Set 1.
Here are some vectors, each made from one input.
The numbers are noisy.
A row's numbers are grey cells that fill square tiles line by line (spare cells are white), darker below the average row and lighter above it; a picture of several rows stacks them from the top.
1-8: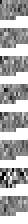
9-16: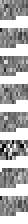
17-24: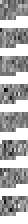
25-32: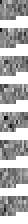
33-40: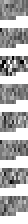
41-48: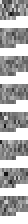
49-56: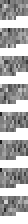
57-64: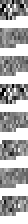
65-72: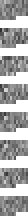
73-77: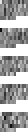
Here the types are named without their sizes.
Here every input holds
a list of points on a line.
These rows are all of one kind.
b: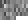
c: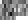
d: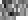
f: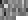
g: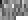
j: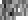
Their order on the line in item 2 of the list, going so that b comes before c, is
g, d, b, j, c, f.
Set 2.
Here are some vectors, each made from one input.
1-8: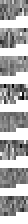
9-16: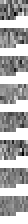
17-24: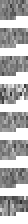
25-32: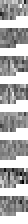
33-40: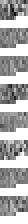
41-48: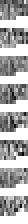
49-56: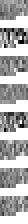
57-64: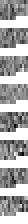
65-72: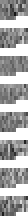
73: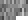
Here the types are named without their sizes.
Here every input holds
a node of a tree and a true/false value.
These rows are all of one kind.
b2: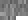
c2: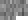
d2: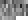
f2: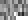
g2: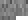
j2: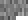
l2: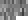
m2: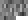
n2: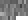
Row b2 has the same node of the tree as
l2 and n2.
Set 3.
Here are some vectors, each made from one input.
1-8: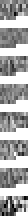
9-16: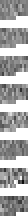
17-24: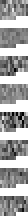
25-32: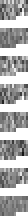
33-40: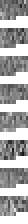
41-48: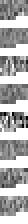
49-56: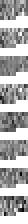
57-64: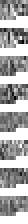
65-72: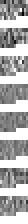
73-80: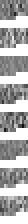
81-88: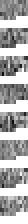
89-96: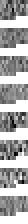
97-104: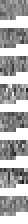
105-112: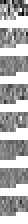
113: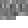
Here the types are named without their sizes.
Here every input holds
a label and a true/false value.
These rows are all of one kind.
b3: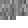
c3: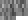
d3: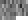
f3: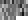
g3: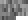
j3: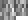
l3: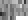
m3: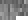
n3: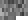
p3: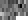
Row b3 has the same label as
f3, g3, j3 and n3.
